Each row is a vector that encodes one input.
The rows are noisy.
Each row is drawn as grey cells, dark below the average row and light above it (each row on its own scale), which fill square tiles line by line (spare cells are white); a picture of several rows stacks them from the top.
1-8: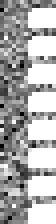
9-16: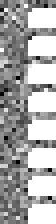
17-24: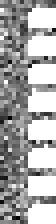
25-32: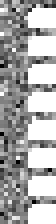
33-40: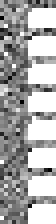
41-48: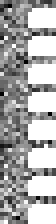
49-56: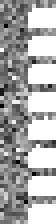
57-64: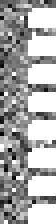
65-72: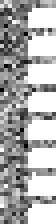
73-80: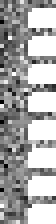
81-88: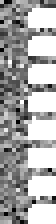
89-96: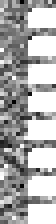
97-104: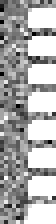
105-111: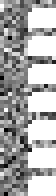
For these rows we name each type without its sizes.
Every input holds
a point on a line, together with either a label, or three true/false values.
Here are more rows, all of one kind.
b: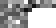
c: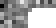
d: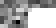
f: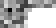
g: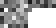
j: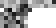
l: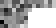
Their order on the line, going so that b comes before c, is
l, f, j, b, c, d, g.
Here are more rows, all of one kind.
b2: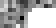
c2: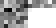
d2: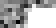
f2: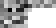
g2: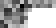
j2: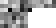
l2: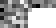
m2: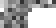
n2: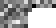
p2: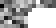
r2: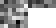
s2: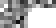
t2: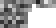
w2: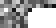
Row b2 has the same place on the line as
c2, d2, f2 and s2.
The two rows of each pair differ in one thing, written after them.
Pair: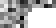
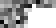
one of the three true/false values
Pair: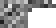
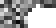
one of the three true/false values
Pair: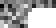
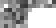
the place on the line
